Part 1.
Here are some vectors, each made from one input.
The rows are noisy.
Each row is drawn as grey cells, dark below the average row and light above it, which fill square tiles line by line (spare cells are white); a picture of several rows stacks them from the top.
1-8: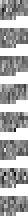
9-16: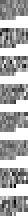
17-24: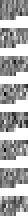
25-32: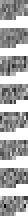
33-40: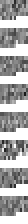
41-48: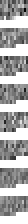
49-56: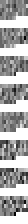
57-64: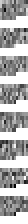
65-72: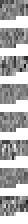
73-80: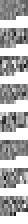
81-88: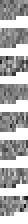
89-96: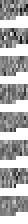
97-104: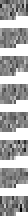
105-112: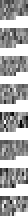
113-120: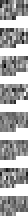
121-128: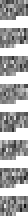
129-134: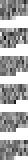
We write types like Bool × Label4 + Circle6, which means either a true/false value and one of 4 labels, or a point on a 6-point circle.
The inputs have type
Circle8 × Label8 + Tree9 + Unit.
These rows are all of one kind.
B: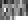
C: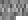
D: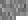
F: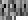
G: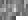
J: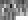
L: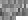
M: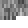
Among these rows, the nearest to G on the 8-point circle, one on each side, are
B and L.
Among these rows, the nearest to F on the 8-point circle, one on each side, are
C and J.
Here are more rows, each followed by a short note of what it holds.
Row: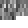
a node of a 9-node tree
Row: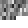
a fixed value
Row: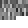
a fixed value
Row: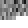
a fixed value
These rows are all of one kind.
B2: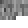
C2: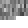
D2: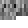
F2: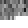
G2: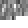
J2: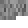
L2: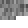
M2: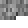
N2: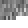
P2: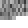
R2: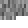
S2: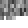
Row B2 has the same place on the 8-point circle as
L2 and R2.
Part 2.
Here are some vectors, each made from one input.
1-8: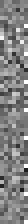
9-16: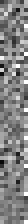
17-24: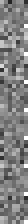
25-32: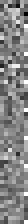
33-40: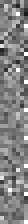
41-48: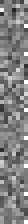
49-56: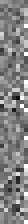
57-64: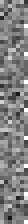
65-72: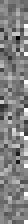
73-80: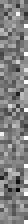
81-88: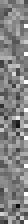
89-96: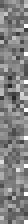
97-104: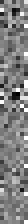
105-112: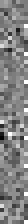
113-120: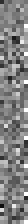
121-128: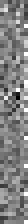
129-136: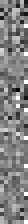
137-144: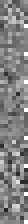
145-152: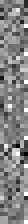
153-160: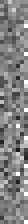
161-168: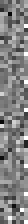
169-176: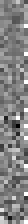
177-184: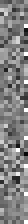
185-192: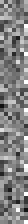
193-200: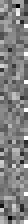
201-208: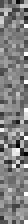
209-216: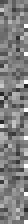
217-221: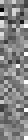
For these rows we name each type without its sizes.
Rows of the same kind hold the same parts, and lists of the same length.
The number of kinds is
2.
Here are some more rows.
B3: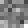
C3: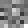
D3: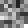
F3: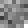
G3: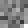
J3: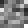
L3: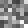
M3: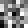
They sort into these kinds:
B3, C3, F3, G3, J3, M3
D3, L3

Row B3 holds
a point on a circle and four true/false values.
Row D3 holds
a point on a line.
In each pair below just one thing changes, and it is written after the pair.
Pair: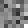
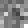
the place on the circle
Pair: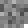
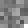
one of the four true/false values
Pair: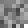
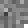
one of the four true/false values
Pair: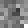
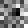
one of the four true/false values
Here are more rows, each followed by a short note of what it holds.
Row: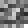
a point on a line
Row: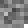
a point on a circle and four true/false values
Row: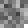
a point on a circle and four true/false values
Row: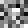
a point on a line
